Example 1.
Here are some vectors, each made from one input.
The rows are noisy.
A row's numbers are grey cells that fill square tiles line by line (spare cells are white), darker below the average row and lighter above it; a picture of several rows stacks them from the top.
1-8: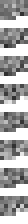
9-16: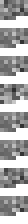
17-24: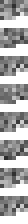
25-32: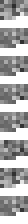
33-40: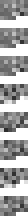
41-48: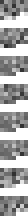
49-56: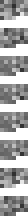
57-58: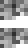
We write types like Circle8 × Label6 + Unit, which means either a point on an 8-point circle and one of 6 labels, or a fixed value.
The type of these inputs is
Circle6.
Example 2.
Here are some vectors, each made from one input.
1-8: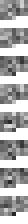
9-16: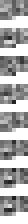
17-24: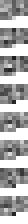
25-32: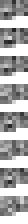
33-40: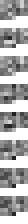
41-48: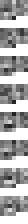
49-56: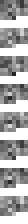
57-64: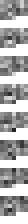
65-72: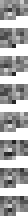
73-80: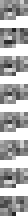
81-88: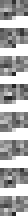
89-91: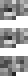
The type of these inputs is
Circle10.
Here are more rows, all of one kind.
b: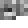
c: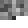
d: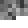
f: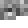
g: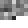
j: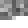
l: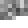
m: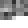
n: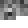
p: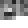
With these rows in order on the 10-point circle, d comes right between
c and n.
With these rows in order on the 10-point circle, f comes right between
b and l.
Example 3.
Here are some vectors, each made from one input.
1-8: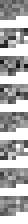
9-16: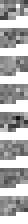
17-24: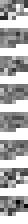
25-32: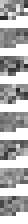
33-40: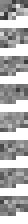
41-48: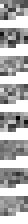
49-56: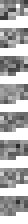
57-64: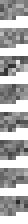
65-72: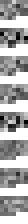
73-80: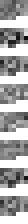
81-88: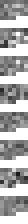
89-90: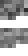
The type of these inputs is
Bool × Bool × Bool × Bool.
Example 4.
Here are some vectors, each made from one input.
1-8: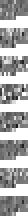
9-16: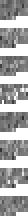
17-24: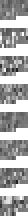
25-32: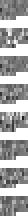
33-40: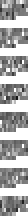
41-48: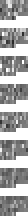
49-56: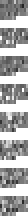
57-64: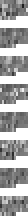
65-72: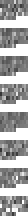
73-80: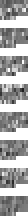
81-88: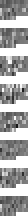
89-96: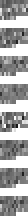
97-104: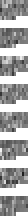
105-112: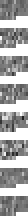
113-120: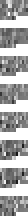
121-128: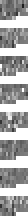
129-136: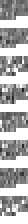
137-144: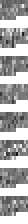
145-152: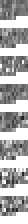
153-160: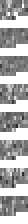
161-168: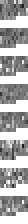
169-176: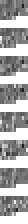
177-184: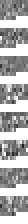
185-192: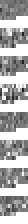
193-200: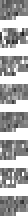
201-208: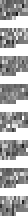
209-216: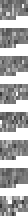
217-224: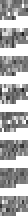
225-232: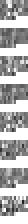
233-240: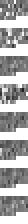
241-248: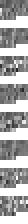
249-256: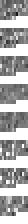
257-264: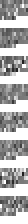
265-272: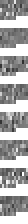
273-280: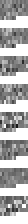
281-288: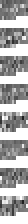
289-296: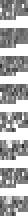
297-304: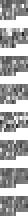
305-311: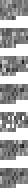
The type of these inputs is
Line7.
